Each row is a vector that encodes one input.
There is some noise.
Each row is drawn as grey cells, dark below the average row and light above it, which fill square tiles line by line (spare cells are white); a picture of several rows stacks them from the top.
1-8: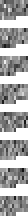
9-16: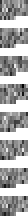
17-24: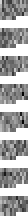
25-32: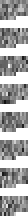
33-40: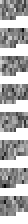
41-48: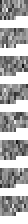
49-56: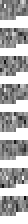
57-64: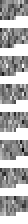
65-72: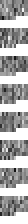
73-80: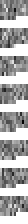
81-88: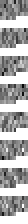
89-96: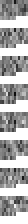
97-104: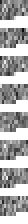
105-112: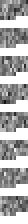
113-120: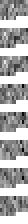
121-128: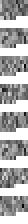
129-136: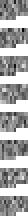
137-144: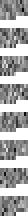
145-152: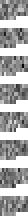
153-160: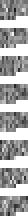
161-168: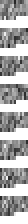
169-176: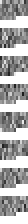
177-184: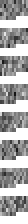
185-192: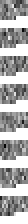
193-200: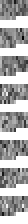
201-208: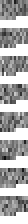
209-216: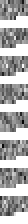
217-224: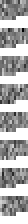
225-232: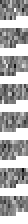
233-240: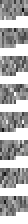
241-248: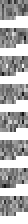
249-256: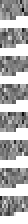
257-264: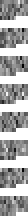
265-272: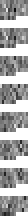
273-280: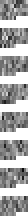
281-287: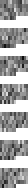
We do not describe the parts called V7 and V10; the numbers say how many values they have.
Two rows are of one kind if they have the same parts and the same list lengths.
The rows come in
3 kinds.
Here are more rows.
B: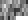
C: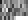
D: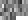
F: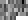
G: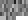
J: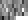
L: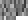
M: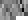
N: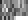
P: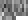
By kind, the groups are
B, C, J, N
D, F, G, L, M
P

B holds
a value of V7.
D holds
a point on a 5-point line, a true/false value and a value of V10.
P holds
a point on a 9-point line and a value of V10.
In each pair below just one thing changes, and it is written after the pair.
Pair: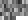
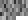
the true/false value
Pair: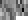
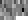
the true/false value
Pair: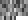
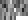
the place on the 5-point line
